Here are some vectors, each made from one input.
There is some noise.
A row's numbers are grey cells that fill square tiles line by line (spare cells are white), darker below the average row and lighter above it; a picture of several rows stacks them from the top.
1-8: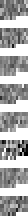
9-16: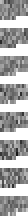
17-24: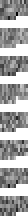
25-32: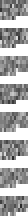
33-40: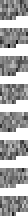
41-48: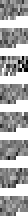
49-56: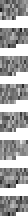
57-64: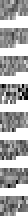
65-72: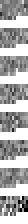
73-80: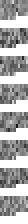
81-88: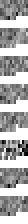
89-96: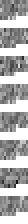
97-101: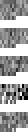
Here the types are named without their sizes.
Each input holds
a list of points on a line.
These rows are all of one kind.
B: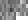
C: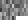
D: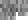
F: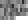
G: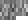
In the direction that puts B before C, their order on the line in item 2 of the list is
D, F, B, G, C.
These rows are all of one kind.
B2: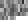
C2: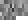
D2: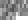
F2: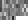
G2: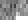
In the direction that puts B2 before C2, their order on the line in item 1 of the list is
B2, D2, G2, C2, F2.
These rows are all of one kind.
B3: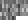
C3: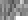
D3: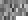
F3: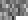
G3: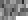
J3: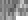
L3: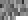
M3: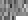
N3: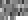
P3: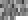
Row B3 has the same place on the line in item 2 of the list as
L3 and P3.
